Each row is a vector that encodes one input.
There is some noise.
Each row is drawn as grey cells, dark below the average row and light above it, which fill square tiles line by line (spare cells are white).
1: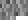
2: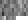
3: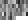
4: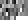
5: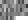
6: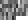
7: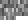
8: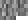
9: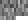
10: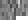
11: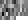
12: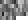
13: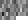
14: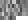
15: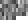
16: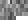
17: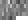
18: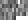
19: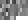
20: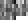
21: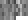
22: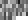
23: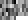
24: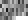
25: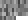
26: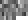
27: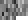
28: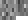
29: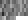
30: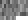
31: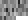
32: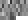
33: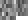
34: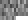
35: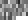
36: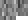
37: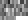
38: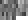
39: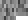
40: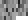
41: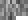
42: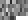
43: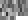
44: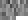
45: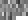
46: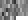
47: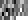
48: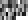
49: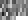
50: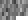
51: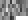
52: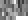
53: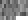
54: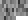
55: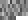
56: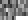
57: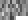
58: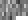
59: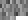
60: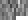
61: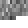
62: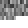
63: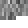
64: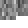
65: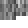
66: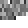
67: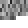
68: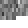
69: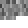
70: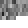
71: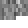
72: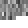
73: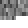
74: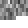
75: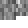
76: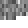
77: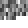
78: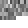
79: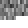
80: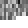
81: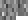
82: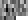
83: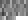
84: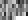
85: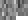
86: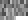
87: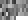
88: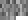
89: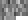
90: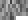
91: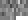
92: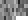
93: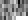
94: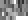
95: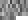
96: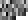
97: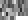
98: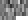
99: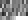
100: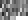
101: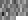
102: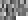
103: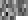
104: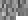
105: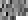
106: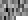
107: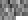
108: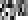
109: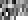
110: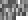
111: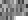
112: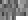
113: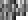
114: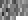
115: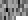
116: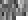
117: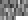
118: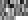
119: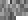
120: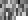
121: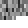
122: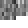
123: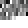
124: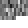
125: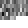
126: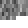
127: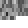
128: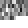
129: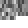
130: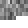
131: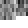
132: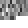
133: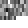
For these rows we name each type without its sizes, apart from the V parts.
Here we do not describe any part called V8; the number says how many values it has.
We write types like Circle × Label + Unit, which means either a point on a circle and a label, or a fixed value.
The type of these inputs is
Bool × V8 + Line × Line + Unit.
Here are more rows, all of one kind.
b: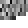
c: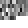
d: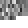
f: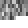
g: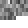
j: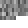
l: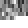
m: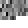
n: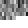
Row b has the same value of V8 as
c, d and j.
